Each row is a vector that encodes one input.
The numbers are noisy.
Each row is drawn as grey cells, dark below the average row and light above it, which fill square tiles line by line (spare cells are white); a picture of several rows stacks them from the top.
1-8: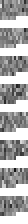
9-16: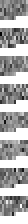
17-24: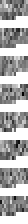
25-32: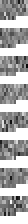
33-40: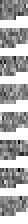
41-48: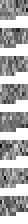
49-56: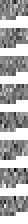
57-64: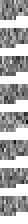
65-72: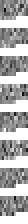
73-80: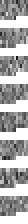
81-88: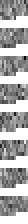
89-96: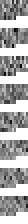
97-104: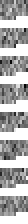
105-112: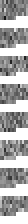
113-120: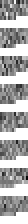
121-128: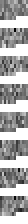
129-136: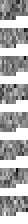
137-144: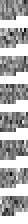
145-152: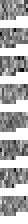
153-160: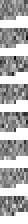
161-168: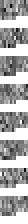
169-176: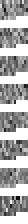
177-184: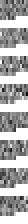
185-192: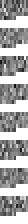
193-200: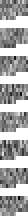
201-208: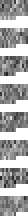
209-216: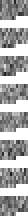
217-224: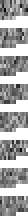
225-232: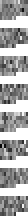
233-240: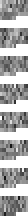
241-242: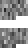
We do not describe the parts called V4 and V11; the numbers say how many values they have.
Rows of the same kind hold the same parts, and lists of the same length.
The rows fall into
2 kinds.
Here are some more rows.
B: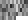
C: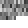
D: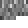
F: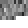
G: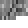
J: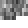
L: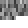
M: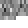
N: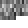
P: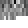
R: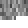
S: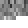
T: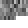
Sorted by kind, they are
B, C, M, P, R, S
D, F, G, J, L, N, T

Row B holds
a node of a 12-node tree and a value of V4.
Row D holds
a node of a 12-node tree, a true/false value and a value of V11.
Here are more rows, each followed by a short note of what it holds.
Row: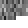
a node of a 12-node tree, a true/false value and a value of V11
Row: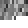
a node of a 12-node tree and a value of V4
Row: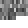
a node of a 12-node tree, a true/false value and a value of V11
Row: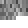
a node of a 12-node tree and a value of V4
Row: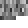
a node of a 12-node tree, a true/false value and a value of V11
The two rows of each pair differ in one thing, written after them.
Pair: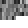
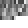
the true/false value
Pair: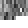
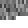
the node of the tree
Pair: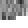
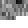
the node of the tree
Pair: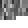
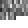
the node of the tree
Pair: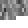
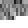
the node of the tree
